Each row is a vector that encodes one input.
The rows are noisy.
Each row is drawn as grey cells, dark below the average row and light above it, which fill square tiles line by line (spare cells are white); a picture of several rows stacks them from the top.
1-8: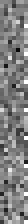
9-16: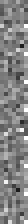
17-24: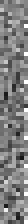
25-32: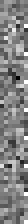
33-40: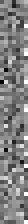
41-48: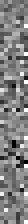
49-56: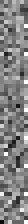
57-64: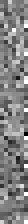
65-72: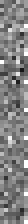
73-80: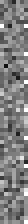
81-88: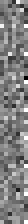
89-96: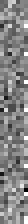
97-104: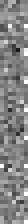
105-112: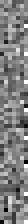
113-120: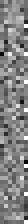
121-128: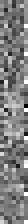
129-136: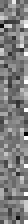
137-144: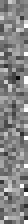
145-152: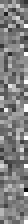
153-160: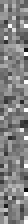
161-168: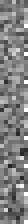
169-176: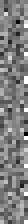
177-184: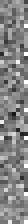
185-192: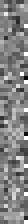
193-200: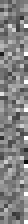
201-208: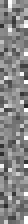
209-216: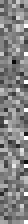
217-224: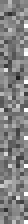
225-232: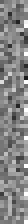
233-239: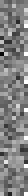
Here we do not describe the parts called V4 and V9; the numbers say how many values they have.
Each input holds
either four true/false values, a value of V4 and a value of V9, or a list of up to two points on an 8-point line.
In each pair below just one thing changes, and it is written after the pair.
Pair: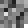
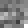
the value of V9
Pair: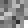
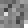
the value of V4
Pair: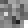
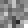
the value of V4
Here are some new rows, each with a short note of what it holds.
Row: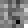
four true/false values, a value of V4 and a value of V9
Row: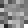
a list of two items
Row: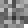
four true/false values, a value of V4 and a value of V9
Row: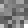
a list of two items
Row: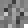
four true/false values, a value of V4 and a value of V9
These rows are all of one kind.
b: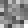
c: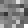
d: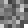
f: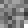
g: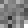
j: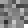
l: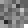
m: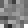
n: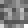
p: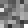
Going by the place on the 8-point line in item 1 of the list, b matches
c and p.
